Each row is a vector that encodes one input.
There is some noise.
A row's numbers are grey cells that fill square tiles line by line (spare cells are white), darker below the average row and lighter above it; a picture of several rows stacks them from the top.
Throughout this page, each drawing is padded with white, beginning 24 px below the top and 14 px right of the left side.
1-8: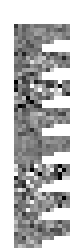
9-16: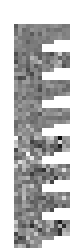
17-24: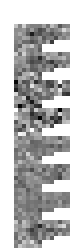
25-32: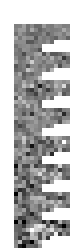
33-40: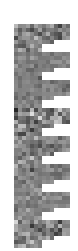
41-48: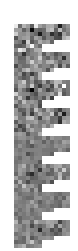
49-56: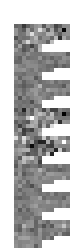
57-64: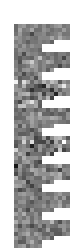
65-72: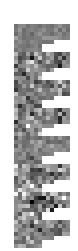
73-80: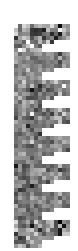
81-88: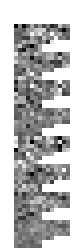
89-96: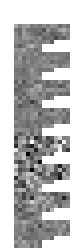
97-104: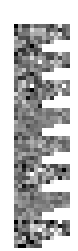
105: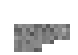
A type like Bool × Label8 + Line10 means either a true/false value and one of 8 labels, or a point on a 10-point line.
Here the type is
(Bool × Bool × Bool × Bool + Unit) × Line13.
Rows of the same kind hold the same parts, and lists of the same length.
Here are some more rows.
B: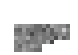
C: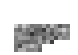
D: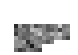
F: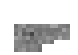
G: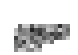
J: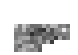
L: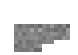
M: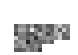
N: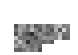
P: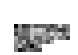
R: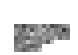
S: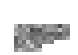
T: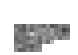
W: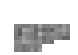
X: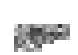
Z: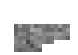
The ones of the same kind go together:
B, C, D, F, G, J, L, M, N, P, T, Z
R, S, W, X

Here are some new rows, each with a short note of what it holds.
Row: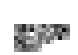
a point on a 13-point line and four true/false values
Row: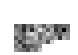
a point on a 13-point line and four true/false values
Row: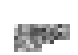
a point on a 13-point line
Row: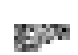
a point on a 13-point line
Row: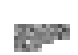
a point on a 13-point line
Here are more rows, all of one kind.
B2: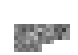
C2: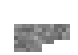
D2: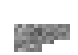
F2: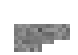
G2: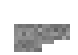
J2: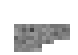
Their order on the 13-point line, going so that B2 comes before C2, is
F2, J2, D2, G2, B2, C2.
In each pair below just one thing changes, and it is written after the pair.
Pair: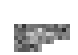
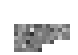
the place on the 13-point line
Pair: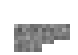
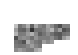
the place on the 13-point line
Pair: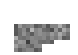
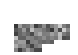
one of the four true/false values
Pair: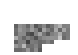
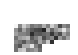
the place on the 13-point line
